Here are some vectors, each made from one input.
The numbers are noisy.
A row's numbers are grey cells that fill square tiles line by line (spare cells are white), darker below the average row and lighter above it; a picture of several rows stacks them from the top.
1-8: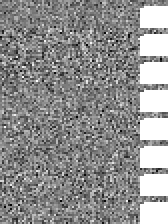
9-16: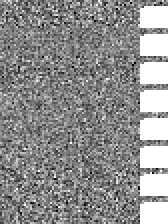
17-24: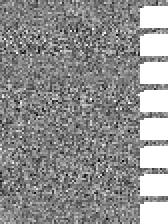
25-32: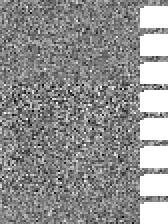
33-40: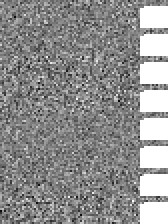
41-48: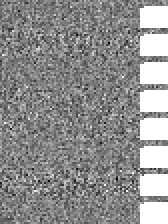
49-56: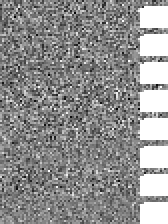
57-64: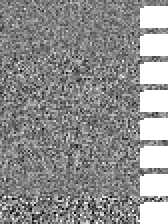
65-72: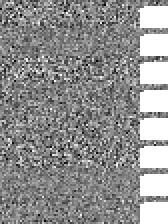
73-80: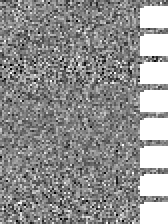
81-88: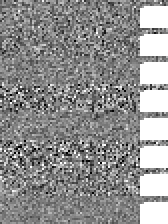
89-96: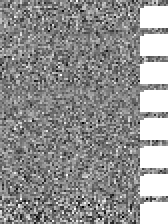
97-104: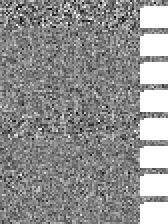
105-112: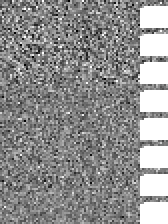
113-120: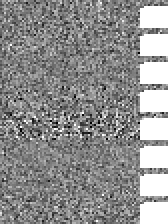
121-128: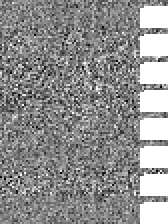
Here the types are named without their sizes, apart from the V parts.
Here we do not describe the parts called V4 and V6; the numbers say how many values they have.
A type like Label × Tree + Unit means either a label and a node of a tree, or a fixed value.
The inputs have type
Bool × V6 + (Tree + Unit) × V4.
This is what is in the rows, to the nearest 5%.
About 30% of them hold a true/false value and a value of V6. The rest hold a value of V4, together with either a fixed value, or a node of a tree.
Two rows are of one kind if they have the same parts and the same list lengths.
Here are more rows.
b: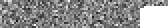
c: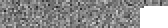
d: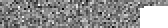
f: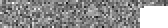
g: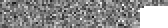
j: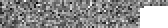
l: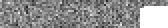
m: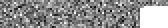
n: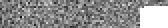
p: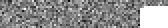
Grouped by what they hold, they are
b, c, d, f, l
g, j, n, p
m

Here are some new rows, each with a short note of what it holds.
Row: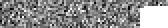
a true/false value and a value of V6
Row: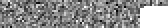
a true/false value and a value of V6
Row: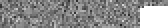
a true/false value and a value of V6
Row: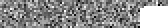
a node of a tree and a value of V4
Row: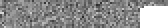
a node of a tree and a value of V4
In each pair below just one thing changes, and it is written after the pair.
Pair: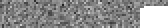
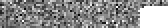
the true/false value
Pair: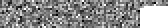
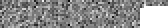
the value of V6
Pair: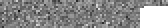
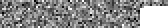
the true/false value
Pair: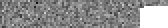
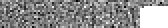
the true/false value
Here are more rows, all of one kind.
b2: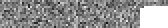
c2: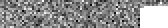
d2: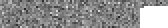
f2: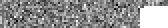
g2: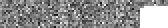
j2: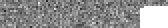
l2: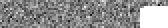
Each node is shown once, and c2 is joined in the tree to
b2 and d2.
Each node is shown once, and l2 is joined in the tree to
d2 and g2.
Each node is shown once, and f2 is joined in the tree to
j2.
